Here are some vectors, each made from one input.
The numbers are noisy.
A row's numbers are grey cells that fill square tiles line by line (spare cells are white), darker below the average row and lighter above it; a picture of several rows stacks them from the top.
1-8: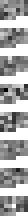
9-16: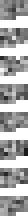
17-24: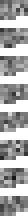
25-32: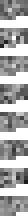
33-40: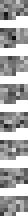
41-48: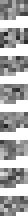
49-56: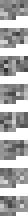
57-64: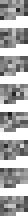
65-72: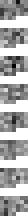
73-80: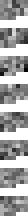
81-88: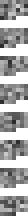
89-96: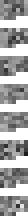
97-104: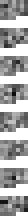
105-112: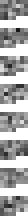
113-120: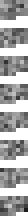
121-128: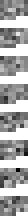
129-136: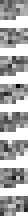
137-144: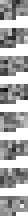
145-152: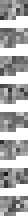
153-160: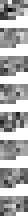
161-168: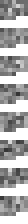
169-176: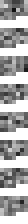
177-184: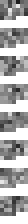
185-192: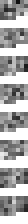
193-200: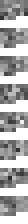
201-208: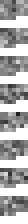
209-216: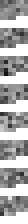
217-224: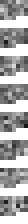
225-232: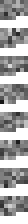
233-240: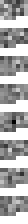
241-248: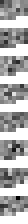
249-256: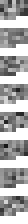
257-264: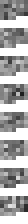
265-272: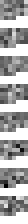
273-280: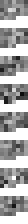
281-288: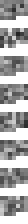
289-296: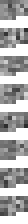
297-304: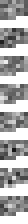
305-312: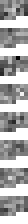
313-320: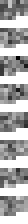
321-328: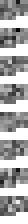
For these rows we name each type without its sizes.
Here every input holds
a point on a line.
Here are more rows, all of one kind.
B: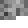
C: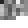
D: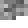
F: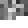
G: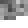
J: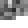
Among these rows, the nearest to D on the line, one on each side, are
G and J.
